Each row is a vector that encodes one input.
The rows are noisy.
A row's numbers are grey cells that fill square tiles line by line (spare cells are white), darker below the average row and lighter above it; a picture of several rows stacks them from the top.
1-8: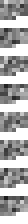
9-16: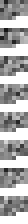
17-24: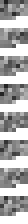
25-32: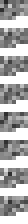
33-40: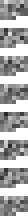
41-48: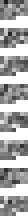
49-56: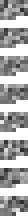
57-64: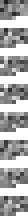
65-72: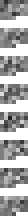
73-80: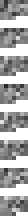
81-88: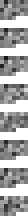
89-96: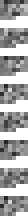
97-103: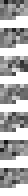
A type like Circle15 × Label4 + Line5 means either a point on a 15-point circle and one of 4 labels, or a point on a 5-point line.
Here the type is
Bool × Line9 × Line9.
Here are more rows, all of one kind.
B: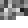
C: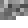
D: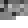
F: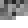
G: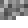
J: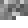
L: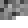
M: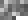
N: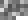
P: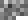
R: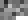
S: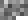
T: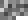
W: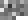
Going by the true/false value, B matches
D, F, L and R.
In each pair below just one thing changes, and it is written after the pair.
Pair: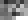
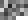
the true/false value
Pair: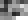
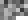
the place on one of the two 9-point lines
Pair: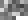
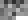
the true/false value
